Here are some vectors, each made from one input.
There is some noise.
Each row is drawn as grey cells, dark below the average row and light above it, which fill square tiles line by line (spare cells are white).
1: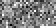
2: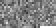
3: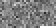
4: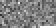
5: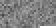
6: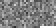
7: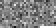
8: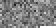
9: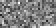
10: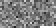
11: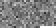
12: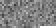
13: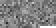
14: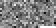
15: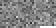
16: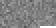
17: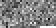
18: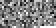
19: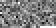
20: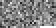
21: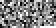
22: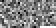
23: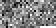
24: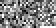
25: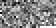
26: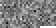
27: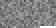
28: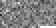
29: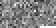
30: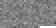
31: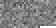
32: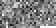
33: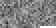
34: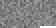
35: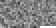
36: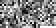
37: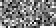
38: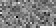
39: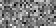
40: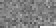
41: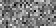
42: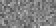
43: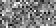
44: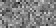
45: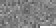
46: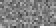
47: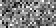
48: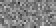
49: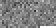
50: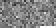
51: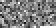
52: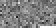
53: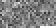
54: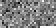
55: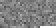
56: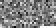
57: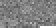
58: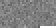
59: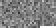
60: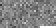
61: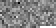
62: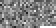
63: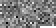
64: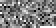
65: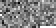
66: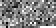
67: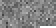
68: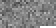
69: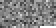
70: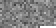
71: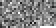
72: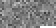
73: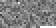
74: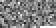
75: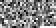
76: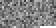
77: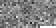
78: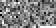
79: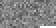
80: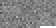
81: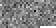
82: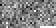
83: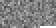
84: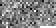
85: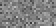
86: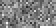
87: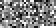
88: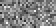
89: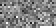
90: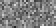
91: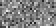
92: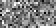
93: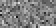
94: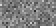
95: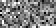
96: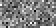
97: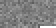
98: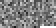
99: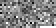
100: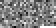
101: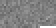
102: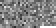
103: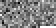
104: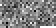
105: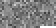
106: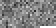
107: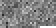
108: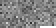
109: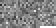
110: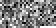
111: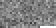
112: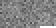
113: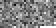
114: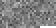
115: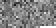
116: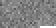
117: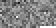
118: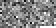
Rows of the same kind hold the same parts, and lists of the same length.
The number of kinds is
2.
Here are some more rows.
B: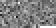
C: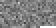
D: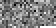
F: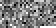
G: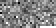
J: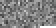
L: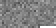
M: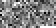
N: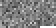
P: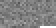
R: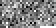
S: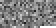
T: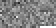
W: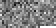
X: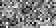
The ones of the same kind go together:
B, G, J, P, R, T
C, D, F, L, M, N, S, W, X

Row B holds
three labels (each one of 4), a point on a 4-point line, a point on a 5-point line and a true/false value.
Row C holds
a point on a 4-point line, a point on a 5-point line and a true/false value.
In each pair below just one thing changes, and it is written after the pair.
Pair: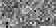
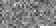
the place on the 4-point line
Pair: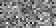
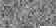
the place on the 4-point line
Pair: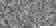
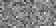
the place on the 4-point line
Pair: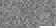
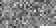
the place on the 4-point line
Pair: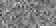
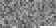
the place on the 5-point line
